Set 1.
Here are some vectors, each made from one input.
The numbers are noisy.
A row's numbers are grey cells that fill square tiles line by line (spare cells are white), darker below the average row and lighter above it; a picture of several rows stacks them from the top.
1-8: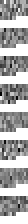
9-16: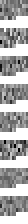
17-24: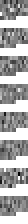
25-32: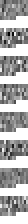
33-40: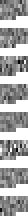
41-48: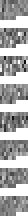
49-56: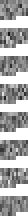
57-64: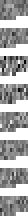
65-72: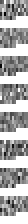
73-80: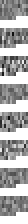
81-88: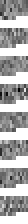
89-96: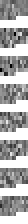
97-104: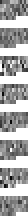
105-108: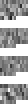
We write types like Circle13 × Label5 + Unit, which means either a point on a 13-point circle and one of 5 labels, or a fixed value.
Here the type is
Bool × Line4 + Line6.
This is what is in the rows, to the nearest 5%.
About 45% of them hold a point on a 4-point line and a true/false value. The rest hold a point on a 6-point line.
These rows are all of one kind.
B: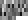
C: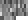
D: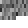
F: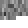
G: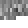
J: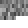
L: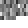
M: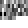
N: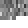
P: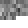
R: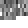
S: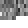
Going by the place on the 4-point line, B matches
C, F, G and M.
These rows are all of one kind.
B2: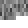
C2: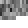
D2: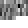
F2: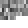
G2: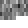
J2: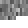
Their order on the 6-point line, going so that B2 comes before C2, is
G2, B2, F2, C2, D2, J2.
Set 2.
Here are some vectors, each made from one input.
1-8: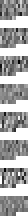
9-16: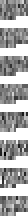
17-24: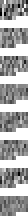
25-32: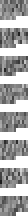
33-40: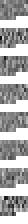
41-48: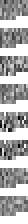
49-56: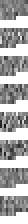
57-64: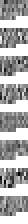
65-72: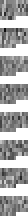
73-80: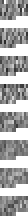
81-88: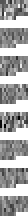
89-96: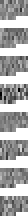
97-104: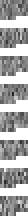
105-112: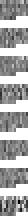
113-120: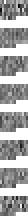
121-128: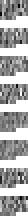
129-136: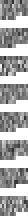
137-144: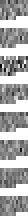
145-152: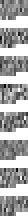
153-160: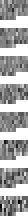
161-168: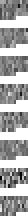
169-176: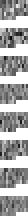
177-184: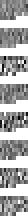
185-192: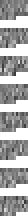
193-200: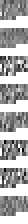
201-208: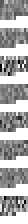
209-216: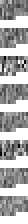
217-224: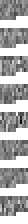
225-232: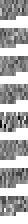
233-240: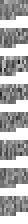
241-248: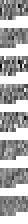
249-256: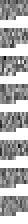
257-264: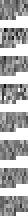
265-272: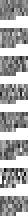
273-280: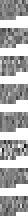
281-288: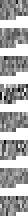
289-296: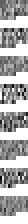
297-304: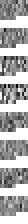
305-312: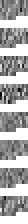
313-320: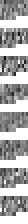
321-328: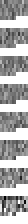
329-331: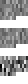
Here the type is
(Bool × Circle8 + Unit) × (Circle18 + Unit).
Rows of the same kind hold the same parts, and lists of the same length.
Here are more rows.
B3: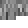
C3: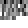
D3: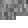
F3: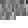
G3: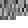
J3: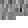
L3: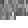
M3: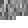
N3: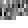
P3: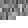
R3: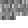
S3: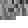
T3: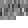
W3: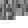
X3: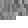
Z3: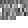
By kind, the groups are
B3, D3, F3, L3, N3, P3, S3
C3, G3, T3, W3, X3
J3, R3
M3, Z3

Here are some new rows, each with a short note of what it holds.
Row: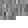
a point on an 8-point circle and a true/false value
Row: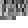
a point on an 8-point circle, a point on an 18-point circle and a true/false value
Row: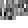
a fixed value
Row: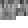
a fixed value
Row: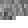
a fixed value
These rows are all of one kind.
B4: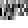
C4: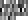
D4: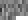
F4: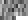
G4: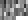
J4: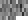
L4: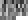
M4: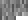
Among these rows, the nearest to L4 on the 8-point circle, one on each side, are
F4 and J4.
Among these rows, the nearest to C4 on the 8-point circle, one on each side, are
D4 and M4.
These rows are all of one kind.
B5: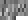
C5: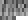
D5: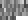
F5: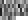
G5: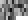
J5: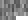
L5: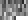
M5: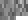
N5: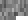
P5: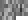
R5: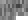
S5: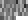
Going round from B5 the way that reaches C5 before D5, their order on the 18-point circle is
B5, N5, M5, F5, S5, R5, C5, L5, J5, P5, D5, G5.
